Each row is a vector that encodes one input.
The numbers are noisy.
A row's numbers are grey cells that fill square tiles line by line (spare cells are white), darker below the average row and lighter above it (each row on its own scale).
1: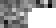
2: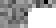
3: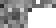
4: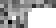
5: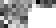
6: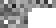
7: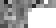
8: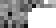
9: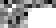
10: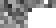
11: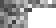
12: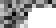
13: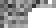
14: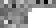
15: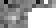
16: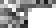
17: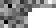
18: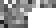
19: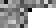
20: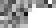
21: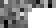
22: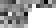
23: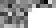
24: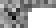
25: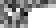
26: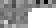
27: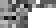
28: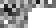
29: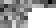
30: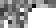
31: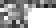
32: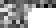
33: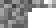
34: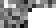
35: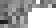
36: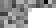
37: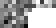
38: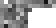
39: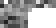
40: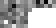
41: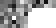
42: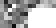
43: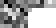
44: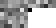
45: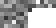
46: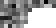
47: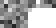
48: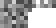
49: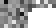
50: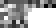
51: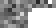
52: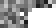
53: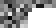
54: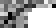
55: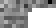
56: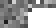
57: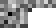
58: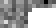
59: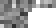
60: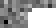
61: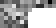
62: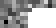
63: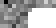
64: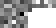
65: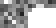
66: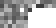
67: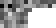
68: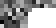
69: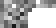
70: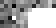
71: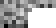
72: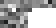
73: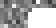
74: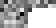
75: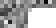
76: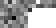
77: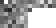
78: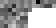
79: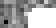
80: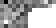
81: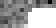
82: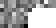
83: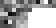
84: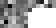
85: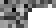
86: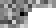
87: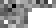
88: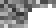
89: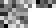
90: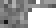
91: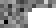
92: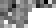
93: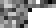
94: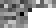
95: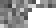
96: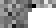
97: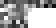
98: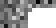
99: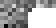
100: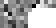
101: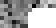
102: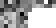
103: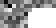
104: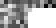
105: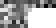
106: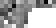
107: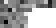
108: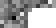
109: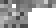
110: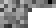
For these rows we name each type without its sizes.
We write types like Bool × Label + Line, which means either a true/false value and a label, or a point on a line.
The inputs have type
(Bool × Bool × Bool × Bool + Unit) × Label × Tree + Unit.
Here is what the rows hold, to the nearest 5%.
About 5% of them hold a fixed value. The rest hold a label and a node of a tree, together with either a fixed value, or four true/false values.
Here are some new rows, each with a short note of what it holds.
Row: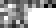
a fixed value
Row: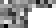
a label and a node of a tree
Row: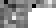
a label, a node of a tree and four true/false values
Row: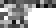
a fixed value
